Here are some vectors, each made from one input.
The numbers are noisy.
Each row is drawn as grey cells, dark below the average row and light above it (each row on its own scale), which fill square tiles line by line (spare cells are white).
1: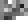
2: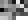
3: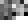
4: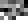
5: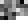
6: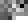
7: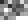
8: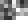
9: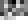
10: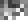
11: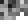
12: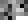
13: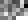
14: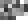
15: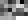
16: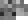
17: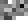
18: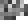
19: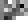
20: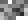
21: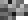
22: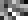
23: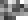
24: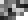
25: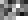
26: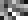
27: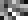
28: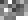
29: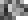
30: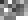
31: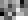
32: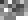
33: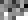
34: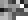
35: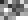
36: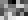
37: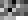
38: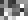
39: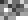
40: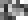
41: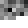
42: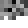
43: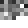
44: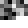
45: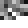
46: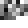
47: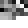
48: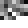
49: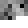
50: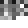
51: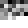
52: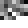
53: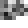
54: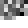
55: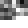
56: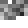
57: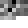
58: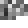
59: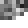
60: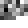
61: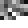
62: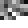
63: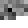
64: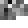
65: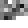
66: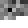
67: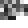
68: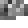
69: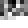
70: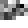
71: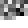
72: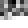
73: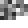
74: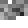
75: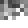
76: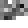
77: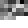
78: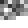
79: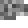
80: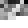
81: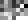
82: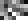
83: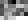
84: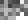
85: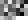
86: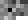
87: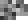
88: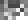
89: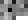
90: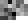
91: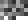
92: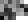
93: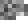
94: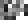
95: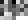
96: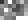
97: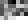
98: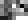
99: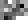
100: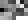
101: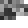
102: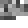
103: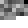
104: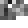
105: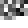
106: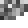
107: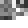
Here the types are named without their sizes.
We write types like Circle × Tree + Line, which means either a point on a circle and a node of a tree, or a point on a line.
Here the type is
List(Circle + Line).
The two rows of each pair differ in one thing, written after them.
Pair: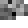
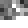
the place on the line in item 1 of the list
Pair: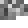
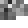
the place on the line in item 2 of the list
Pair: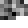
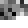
the place on the line in item 2 of the list
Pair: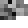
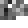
the place on the line in item 1 of the list
